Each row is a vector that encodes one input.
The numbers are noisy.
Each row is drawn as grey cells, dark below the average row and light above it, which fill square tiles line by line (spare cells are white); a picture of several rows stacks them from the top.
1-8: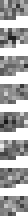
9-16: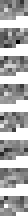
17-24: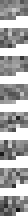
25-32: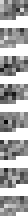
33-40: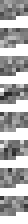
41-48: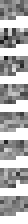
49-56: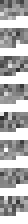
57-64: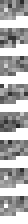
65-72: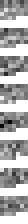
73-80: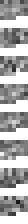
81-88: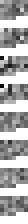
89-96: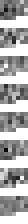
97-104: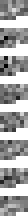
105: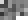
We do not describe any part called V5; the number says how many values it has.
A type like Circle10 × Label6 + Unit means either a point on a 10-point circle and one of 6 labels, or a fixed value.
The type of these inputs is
(Bool × Bool × Bool + Tree7) × V5.
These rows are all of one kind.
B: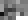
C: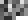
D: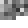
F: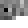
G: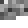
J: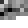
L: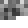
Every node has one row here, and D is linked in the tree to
L.
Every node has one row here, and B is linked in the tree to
J.
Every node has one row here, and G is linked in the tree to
C, J and L.
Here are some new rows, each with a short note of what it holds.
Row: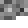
three true/false values and a value of V5
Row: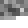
a node of a 7-node tree and a value of V5
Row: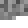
a node of a 7-node tree and a value of V5
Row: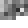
a node of a 7-node tree and a value of V5
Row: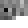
a node of a 7-node tree and a value of V5
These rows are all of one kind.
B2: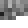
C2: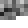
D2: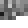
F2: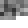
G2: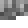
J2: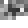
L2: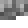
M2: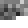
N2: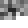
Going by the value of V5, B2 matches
D2, G2 and L2.
